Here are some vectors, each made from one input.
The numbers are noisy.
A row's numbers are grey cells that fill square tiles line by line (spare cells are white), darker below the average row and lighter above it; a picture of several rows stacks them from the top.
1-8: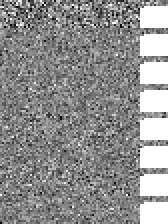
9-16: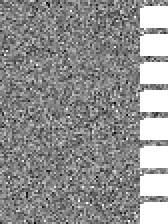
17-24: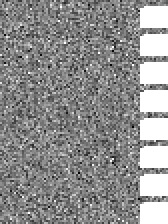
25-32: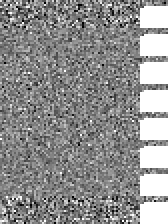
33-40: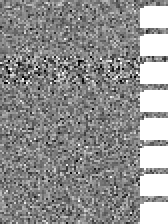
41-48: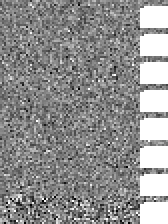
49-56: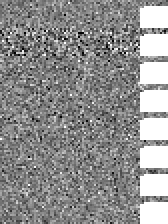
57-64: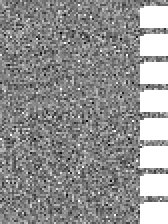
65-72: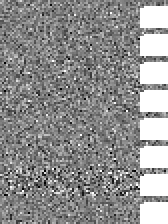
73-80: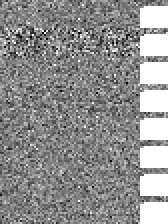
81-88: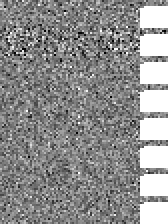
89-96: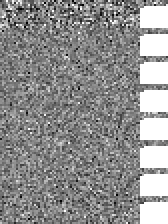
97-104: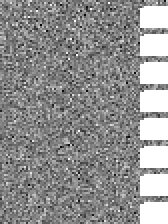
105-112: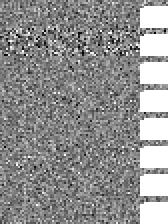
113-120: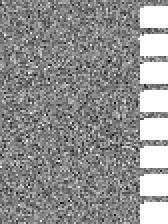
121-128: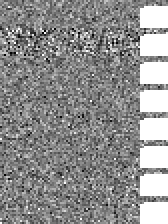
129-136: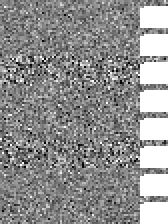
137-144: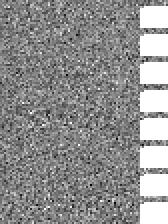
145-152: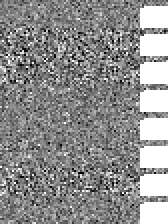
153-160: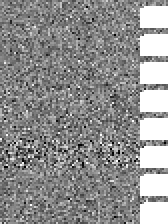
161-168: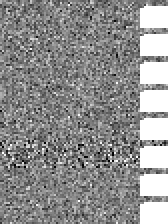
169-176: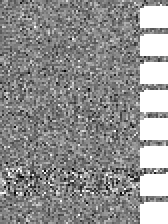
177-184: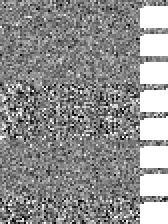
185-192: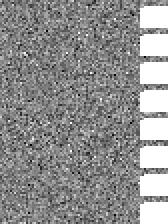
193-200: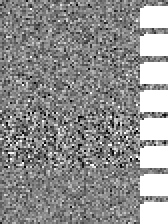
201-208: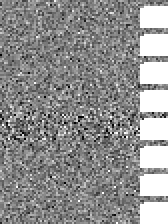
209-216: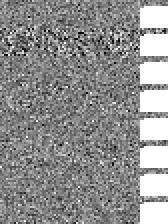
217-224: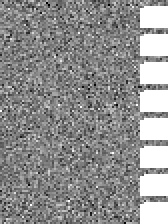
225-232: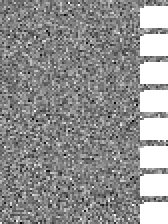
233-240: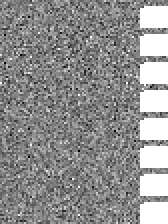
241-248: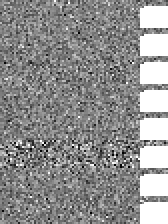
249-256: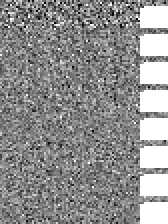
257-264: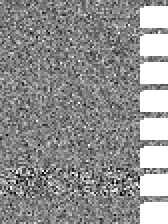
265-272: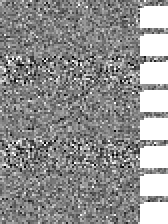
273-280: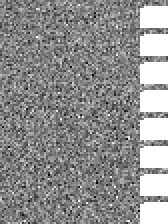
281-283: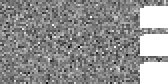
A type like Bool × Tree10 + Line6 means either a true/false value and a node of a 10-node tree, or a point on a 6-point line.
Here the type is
(Circle6 + Unit) × Line17 + Line8.
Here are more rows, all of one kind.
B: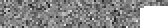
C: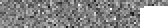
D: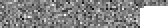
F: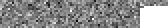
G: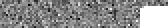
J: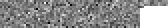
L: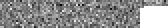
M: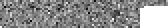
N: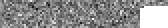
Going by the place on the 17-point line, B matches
F, M and N.
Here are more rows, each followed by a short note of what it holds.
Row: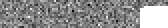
a point on a 6-point circle and a point on a 17-point line
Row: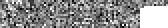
a point on an 8-point line
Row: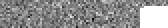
a point on a 17-point line
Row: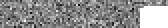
a point on a 6-point circle and a point on a 17-point line
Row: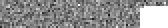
a point on a 17-point line
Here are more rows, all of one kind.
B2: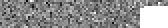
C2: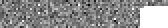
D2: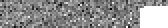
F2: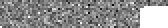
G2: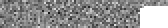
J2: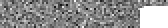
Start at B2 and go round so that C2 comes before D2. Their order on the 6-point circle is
B2, C2, F2, D2, J2, G2.
